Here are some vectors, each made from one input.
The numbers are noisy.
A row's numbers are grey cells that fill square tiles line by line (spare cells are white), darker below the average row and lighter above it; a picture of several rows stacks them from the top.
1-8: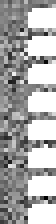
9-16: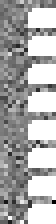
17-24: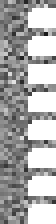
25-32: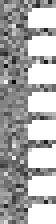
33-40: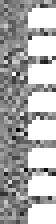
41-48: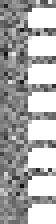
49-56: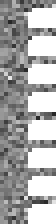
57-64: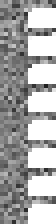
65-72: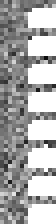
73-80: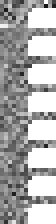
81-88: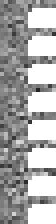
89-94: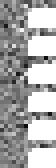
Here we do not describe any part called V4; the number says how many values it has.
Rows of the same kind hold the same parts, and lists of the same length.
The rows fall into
2 kinds.
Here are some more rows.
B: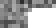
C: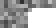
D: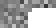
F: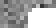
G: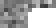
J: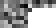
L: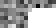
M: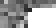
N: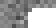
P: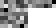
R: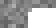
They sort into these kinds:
B, C, D, F, G, L, P, R
J, M, N

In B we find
a true/false value and two values of V4.
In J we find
a point on a 5-point circle.
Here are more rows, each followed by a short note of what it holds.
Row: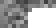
a point on a 5-point circle
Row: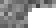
a point on a 5-point circle
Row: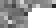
a point on a 5-point circle
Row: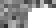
a point on a 5-point circle
